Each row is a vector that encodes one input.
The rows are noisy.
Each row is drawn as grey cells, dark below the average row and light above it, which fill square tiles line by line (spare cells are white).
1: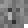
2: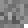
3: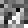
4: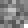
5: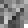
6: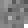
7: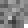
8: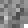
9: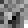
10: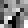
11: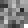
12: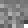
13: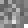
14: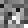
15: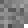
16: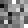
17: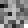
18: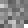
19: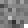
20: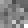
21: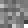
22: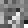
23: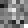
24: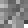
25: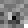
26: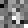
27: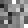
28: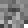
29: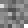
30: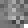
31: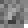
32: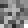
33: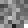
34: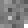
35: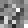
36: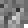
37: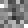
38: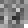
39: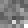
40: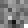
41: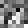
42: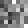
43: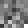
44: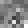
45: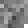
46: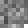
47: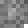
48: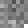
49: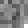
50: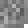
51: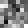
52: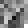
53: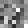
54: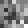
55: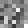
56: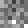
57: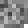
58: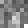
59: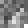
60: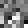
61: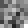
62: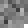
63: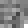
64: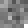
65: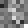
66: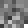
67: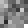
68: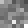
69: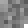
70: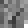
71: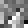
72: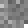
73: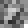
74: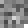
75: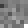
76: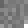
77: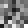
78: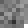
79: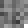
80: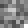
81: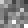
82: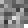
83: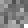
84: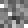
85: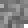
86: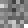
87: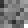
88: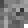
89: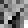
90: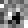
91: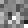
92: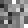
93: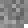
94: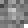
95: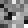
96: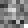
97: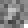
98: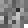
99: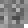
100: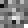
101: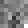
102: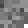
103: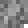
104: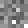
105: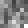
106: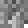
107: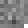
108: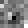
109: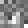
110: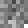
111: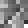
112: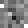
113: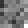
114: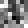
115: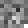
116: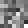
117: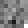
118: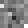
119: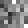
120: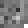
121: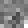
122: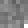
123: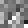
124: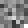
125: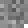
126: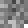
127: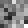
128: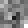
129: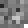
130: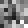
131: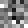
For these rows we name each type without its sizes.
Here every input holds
a list of points on a line.
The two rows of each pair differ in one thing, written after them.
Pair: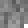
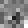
the place on the line in item 2 of the list
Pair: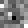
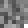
the place on the line in item 1 of the list
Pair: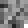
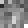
the place on the line in item 1 of the list
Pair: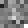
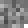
the place on the line in item 2 of the list
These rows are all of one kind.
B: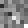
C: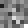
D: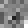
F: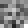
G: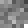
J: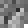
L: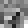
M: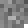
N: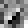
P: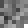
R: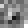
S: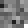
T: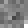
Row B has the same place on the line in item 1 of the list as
D, J, M and T.
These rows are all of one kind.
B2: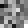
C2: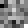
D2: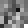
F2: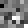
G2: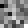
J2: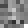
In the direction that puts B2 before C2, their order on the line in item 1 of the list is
B2, G2, J2, C2, D2, F2.
